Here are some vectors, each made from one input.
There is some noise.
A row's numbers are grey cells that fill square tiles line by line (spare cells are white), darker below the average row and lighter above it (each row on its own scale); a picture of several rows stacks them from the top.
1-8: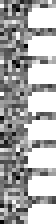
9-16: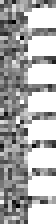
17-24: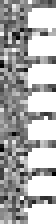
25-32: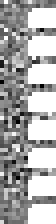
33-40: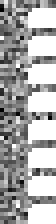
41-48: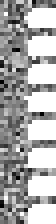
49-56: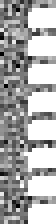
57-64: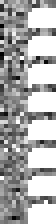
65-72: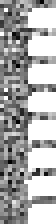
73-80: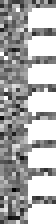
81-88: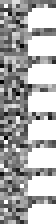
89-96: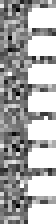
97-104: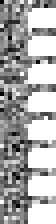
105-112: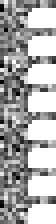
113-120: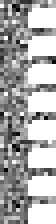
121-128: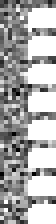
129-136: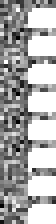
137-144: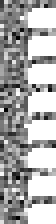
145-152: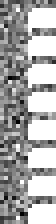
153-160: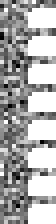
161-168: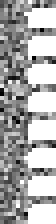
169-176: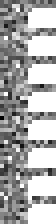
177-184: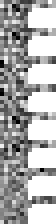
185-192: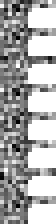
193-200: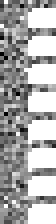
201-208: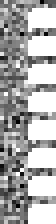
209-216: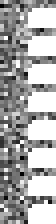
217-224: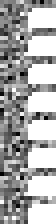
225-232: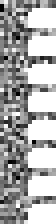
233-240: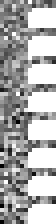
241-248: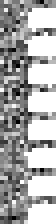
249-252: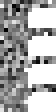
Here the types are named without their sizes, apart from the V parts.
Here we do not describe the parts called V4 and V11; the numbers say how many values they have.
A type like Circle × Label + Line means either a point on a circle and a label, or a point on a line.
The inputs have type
(Bool × V11 + Unit) × V4 + Line.
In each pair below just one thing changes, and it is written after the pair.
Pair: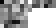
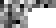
the true/false value
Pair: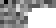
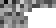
the true/false value
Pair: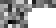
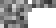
the value of V11
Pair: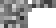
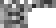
the true/false value
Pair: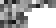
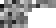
the true/false value
